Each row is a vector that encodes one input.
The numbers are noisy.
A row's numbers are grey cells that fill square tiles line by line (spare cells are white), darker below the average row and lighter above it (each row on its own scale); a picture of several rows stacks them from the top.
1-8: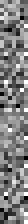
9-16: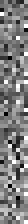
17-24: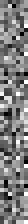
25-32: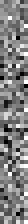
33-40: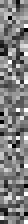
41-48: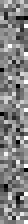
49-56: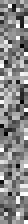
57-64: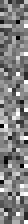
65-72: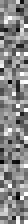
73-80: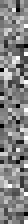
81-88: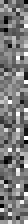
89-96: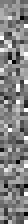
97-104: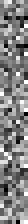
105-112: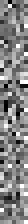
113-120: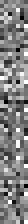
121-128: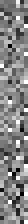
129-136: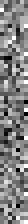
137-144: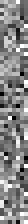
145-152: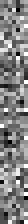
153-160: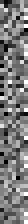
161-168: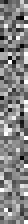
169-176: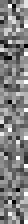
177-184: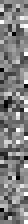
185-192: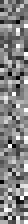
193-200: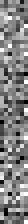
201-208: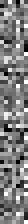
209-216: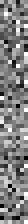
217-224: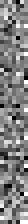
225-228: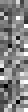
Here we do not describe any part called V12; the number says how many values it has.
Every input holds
one of 9 labels and a value of V12, together with either a fixed value, or five true/false values.
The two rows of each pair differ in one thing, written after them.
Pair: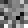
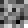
the label
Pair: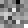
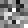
the value of V12
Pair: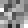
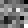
the label
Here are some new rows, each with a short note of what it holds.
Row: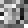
one of 9 labels, five true/false values and a value of V12
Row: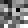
one of 9 labels and a value of V12
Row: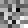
one of 9 labels and a value of V12
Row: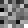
one of 9 labels, five true/false values and a value of V12
